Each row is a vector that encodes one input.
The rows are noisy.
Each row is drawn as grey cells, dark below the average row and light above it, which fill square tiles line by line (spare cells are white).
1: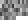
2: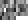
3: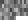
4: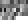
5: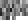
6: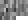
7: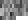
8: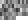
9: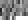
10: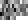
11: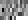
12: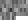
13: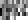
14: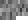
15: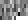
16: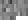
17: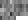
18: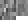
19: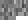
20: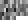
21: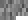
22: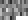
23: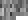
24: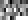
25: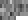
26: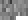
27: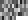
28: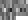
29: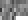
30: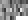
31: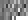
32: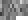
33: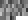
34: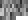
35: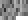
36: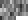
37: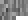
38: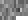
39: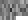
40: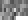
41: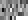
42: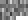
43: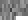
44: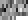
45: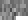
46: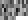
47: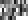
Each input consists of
a node of a 7-node tree and a true/false value.
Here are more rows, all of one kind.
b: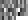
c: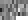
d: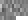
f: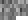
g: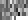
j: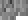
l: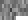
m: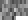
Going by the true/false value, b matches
c and g.
